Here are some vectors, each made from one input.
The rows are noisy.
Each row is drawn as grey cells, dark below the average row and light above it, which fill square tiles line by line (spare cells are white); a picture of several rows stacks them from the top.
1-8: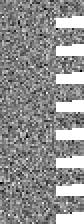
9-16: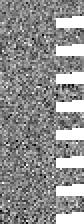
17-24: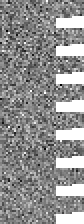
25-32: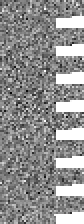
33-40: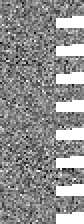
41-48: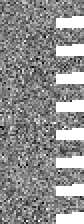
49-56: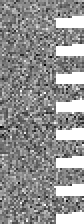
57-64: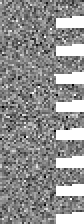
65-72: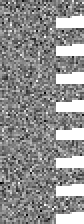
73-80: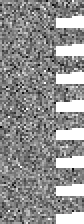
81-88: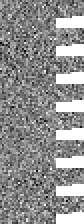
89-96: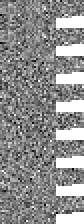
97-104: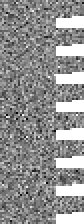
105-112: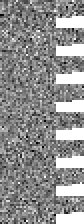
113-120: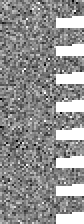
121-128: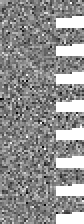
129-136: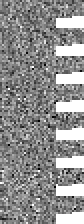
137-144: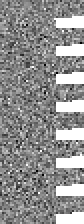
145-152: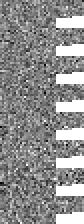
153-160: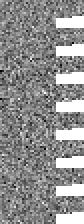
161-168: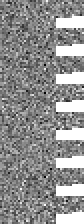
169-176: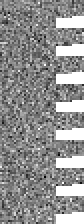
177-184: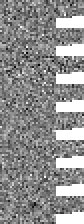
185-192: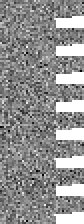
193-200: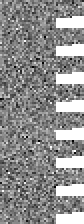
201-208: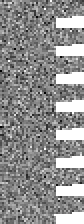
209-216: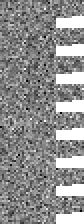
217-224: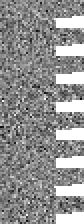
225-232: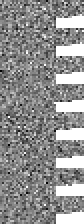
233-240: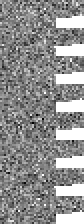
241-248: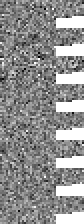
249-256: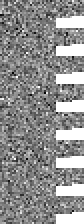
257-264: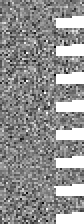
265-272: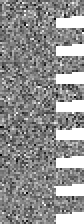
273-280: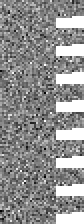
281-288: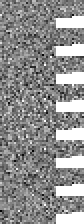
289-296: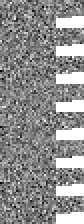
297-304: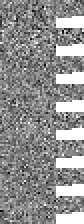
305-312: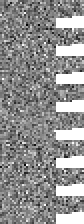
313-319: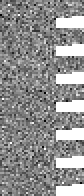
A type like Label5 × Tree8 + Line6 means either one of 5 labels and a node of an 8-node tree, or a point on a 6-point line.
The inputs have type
(Bool × Circle10 + Tree7) × Tree7.
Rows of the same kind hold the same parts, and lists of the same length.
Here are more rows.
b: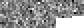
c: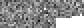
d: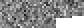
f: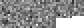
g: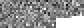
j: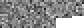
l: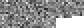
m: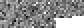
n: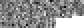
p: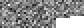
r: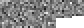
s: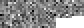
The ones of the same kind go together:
b, d, f, j, l, m, n, r
c, g, p, s

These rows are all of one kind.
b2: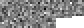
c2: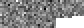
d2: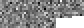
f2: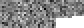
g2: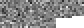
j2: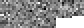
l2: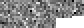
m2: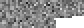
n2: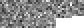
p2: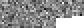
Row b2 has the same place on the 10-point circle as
d2 and p2.
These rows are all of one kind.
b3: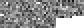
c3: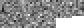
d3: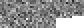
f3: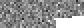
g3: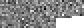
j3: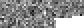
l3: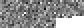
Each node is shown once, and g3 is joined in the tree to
c3.
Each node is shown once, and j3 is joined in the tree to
f3 and l3.
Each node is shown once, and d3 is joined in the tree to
b3 and f3.
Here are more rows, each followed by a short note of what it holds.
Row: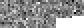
a point on a 10-point circle, a node of a 7-node tree and a true/false value
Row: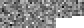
a point on a 10-point circle, a node of a 7-node tree and a true/false value
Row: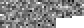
a point on a 10-point circle, a node of a 7-node tree and a true/false value
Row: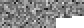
a point on a 10-point circle, a node of a 7-node tree and a true/false value
